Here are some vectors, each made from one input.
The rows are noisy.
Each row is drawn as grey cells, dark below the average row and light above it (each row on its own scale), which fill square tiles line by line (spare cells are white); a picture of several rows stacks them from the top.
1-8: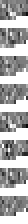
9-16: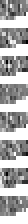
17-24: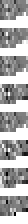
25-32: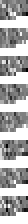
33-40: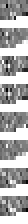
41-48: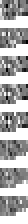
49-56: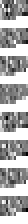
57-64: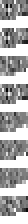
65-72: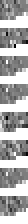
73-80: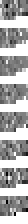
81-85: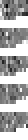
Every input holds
a point on a 9-point line and a true/false value.
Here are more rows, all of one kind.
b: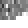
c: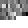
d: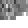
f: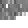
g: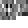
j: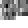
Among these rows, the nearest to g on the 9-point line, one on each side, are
f and j.
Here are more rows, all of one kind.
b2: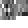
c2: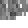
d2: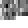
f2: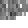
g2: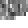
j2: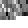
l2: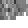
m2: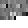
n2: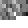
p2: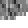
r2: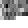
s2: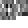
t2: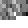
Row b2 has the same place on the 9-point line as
c2 and f2.
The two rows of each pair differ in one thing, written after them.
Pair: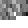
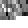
the place on the 9-point line
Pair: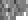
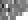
the place on the 9-point line
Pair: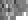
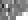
the place on the 9-point line
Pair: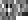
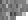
the true/false value
